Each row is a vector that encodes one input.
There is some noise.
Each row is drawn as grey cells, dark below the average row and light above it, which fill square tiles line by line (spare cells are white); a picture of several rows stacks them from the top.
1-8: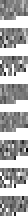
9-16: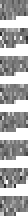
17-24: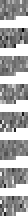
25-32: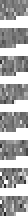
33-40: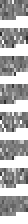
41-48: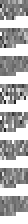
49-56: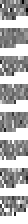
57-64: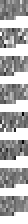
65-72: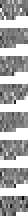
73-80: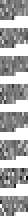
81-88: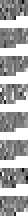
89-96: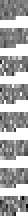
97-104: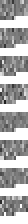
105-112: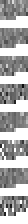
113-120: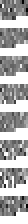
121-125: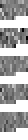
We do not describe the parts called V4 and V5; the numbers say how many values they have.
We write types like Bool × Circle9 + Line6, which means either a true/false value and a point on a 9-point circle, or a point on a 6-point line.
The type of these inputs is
(Bool × Bool × Bool + V5) × Label6 + V4.
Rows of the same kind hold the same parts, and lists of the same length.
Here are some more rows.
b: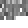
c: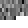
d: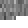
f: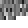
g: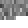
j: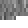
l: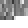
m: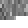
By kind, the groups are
b, g, l, m
c, f
d, j

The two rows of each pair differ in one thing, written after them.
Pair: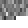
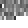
the value of V5
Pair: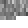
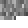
the label
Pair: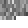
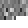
the value of V5
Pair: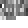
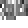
the value of V5
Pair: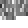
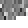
the value of V5
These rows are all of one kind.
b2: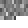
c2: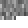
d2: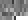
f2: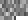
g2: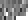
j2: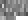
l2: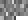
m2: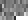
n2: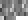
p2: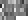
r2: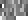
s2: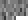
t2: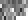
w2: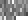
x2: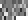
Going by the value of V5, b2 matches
c2, f2, l2 and w2.
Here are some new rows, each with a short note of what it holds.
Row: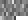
one of 6 labels and a value of V5
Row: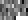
a value of V4
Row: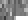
one of 6 labels and three true/false values
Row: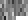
one of 6 labels and three true/false values
